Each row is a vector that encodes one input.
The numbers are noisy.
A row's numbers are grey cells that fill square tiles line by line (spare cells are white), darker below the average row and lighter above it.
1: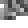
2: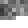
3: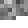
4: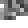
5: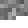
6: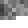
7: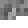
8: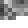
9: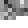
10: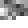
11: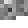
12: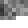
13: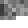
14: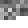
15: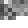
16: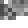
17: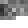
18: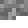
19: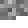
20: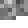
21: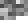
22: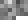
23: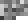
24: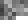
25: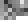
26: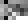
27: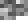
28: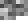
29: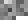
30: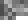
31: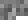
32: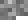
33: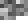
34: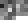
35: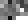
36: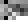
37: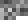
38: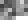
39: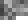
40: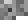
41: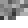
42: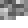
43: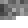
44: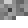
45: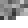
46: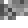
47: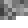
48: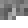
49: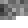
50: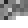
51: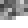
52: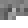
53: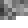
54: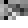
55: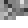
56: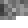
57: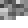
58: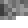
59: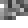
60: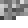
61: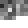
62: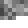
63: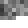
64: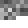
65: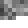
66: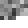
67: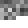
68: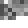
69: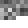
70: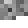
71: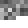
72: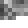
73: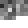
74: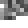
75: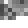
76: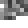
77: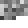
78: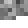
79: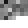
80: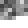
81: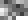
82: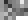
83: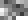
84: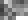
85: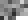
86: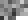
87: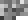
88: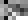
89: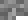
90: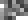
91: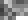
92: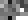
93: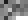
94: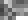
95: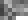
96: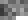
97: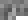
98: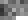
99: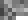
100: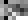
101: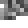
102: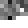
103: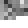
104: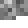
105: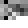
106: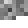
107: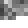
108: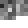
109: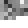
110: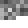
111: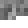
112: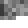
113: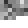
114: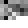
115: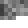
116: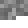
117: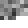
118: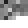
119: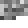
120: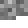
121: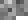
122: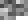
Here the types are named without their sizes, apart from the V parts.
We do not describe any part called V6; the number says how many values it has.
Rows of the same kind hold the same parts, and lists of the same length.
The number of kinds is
2.
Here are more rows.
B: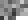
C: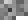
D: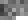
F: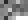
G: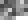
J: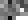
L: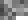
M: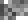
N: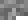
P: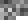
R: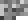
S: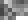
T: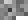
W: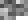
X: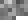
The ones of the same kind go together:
B, F, G, J, P, R, W
C, D, L, M, N, S, T, X

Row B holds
a true/false value and a value of V6.
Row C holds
a point on a line and a true/false value.
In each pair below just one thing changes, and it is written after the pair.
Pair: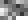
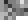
the value of V6
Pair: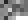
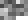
the value of V6
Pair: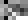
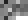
the true/false value
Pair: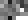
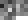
the value of V6
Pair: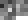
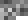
the true/false value
